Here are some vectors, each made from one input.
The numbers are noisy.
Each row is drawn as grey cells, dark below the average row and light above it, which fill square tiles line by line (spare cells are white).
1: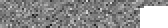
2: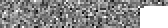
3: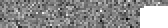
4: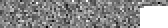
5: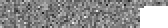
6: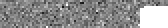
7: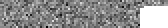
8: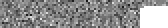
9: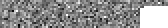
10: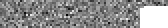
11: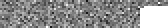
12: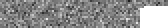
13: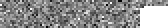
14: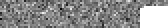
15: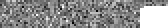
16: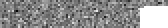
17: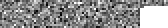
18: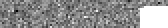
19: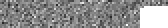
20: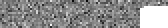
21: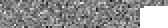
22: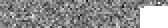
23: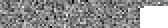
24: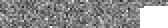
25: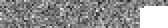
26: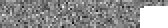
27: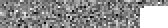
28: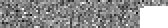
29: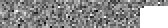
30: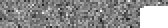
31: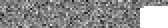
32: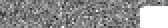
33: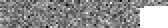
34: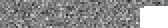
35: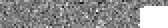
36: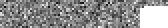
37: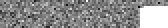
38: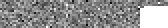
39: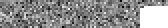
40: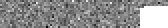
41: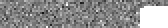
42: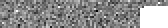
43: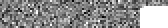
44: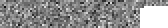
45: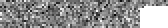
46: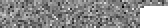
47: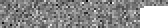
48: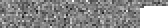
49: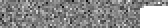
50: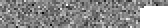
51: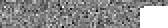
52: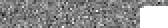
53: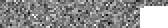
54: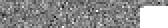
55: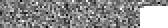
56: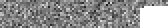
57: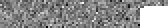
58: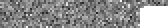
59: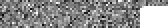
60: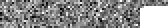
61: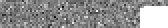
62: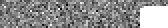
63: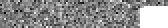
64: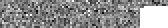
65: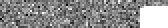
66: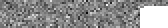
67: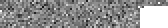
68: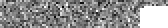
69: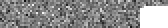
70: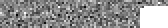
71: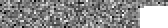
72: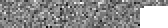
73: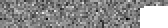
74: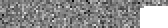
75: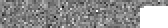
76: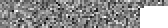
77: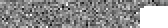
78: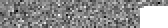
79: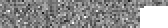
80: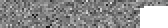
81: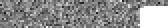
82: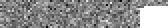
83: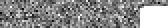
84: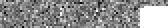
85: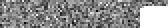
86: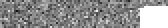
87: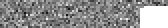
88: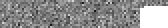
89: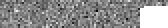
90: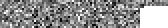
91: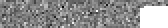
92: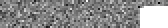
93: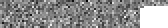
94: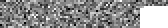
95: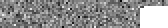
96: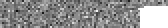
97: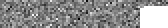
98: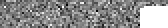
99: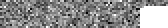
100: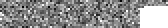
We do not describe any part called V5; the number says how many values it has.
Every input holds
three true/false values, together with either a fixed value, or one of 4 labels and a value of V5.
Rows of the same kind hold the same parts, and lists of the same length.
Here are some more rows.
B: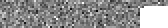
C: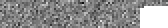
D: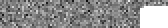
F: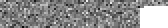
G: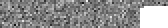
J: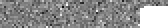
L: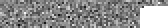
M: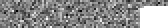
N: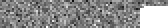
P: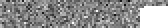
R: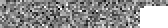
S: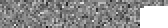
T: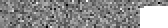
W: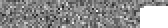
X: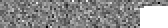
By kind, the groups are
B, D, L, N, S
C, F, G, J, M, P, R, T, W, X

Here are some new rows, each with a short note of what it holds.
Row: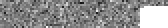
three true/false values
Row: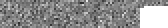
three true/false values
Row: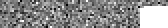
three true/false values
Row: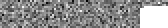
one of 4 labels, three true/false values and a value of V5
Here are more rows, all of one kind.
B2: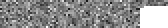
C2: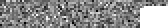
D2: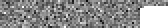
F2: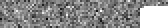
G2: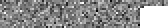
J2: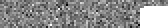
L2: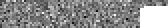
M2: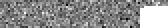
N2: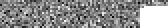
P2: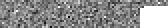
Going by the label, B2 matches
C2, G2 and L2.
